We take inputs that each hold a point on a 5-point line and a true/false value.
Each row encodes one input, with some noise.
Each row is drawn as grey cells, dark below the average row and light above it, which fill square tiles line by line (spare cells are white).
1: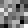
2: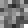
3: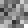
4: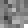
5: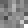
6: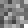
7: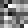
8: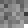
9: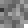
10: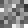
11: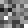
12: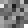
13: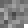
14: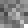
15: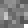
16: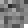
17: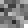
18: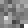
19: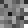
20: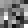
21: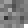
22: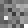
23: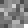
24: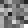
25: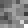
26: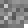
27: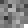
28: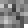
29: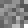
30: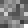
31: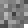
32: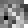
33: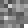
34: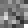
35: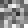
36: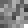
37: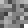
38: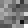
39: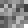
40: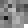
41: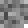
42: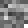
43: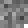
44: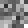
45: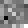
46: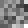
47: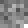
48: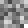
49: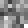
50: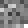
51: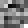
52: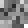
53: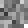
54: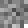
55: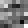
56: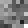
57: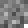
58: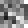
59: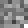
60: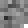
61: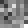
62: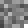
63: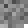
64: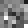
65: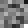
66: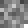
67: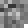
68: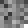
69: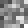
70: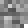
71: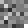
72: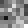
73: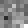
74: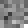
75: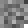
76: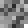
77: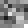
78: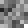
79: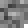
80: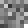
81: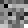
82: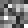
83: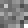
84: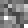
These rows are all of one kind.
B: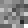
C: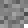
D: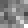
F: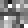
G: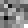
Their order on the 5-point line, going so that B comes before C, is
F, B, C, D, G.
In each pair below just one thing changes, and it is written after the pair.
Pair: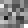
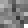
the true/false value
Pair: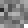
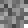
the place on the 5-point line
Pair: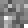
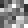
the place on the 5-point line
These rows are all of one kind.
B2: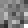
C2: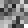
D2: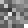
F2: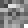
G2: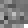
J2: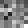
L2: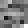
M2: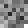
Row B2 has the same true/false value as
D2 and F2.
